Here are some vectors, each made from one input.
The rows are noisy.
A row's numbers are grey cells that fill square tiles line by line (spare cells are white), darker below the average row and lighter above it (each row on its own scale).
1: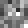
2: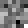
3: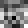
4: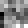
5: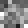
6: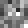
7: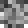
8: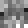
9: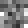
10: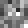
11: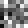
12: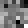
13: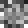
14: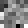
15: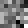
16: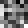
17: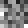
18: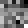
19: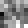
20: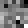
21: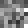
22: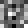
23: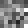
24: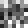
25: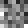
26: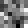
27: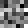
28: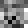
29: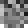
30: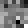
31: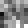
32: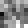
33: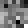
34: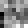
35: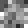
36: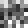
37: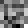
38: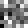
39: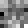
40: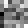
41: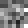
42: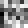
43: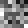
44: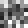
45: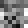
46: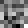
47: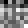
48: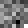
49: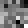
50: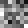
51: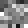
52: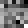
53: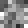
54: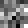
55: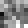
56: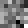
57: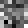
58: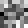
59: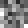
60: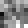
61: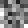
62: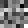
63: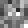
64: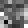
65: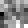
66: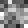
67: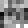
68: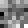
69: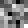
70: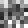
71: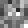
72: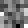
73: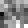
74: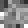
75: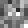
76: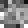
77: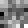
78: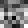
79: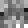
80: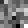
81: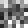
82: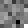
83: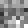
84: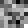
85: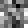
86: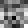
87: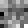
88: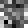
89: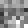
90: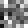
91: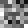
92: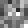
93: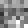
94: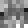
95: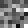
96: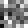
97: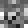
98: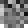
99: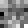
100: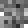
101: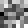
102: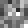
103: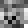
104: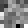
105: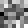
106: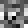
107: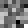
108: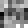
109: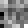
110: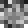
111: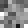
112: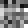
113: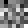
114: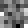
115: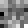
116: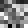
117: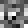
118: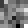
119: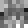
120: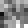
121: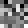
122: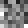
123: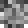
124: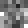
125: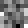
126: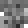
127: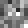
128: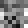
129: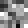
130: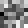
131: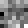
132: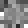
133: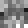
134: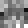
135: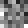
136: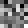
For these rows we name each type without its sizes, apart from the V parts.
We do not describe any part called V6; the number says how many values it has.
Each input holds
a list of items, each a true/false value and a value of V6.
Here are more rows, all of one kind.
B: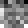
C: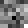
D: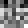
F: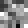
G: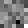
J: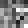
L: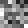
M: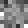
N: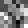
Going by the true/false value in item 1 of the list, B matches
D, L and M.
